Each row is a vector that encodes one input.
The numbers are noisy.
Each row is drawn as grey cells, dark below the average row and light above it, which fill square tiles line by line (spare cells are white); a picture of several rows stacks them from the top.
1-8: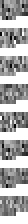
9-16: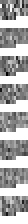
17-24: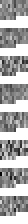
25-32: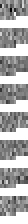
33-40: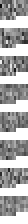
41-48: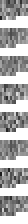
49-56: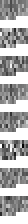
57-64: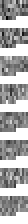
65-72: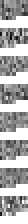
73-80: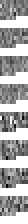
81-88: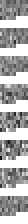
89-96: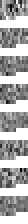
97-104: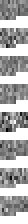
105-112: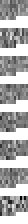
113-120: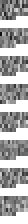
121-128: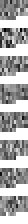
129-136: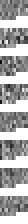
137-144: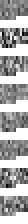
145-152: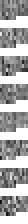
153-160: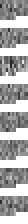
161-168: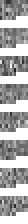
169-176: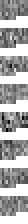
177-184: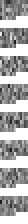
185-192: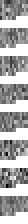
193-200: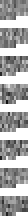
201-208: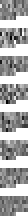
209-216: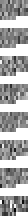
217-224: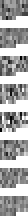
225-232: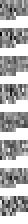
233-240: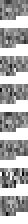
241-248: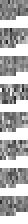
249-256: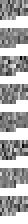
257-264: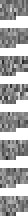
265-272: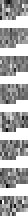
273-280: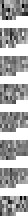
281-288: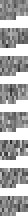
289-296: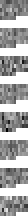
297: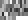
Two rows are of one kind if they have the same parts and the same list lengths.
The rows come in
2 kinds.
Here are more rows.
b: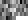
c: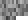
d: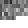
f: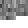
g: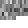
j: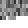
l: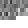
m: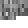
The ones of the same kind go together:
b
c, d, f, g, j, l, m

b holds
a fixed value.
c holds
three true/false values.
